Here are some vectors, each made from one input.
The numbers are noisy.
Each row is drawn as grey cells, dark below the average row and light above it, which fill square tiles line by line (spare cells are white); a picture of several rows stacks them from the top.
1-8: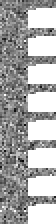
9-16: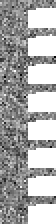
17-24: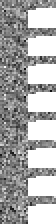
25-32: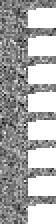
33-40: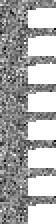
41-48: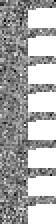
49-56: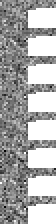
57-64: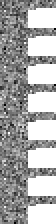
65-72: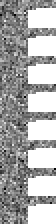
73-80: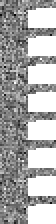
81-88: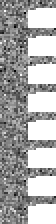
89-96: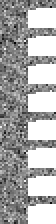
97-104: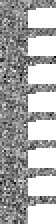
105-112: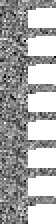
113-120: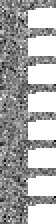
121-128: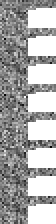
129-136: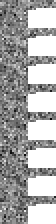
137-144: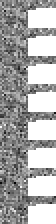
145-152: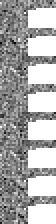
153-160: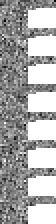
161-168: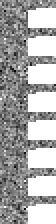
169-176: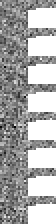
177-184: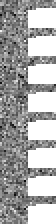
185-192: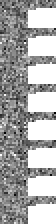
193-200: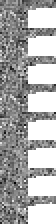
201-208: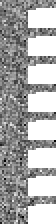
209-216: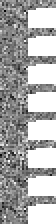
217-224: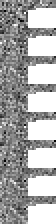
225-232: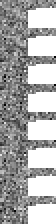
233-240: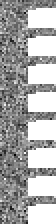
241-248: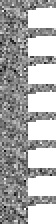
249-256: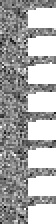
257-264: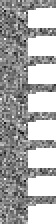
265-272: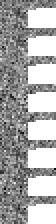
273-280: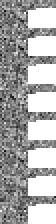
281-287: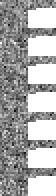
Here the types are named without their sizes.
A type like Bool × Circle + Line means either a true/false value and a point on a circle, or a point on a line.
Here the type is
Bool × Line.
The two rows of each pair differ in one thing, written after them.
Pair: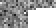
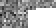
the place on the line
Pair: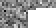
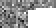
the place on the line
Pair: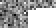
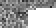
the true/false value
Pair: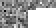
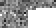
the true/false value
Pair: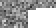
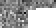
the true/false value
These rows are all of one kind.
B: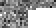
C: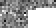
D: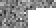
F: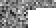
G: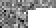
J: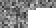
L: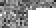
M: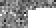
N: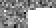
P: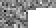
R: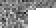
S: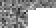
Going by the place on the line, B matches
C, L, M and P.
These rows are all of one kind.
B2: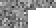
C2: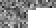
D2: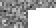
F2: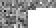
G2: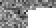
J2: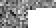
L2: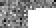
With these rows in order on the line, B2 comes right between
D2 and G2.
